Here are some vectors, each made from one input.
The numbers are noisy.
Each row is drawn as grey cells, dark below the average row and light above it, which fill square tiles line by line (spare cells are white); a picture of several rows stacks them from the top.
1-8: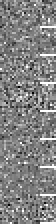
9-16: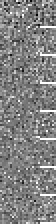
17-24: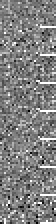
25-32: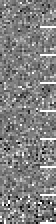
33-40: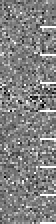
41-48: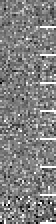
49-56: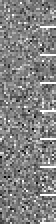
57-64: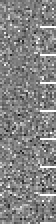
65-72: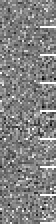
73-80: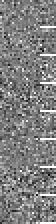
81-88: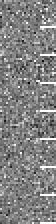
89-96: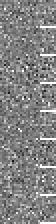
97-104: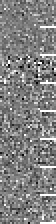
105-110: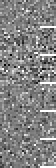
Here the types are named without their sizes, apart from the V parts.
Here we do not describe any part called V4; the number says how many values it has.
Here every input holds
a list of items, each a true/false value and a value of V4.
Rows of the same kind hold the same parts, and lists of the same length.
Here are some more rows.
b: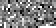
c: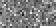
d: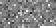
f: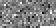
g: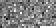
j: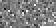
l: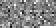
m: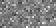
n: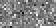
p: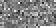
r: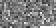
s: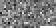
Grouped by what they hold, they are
b
c, d, g, l, m, n, p
f, j, r, s

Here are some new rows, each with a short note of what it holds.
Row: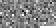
a list of one item
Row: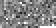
a list of one item
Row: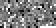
the empty list
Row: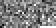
a list of one item
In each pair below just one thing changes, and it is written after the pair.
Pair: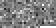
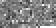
the value of V4 in item 2 of the list
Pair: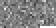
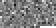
the true/false value in item 2 of the list
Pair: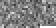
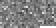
the value of V4 in item 2 of the list
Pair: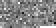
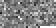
the value of V4 in item 2 of the list
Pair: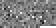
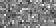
the value of V4 in item 1 of the list
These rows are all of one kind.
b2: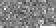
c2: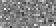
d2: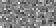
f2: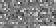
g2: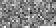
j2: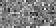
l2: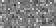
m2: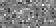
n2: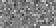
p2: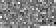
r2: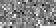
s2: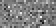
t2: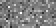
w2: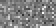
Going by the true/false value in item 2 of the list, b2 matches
j2, r2 and w2.
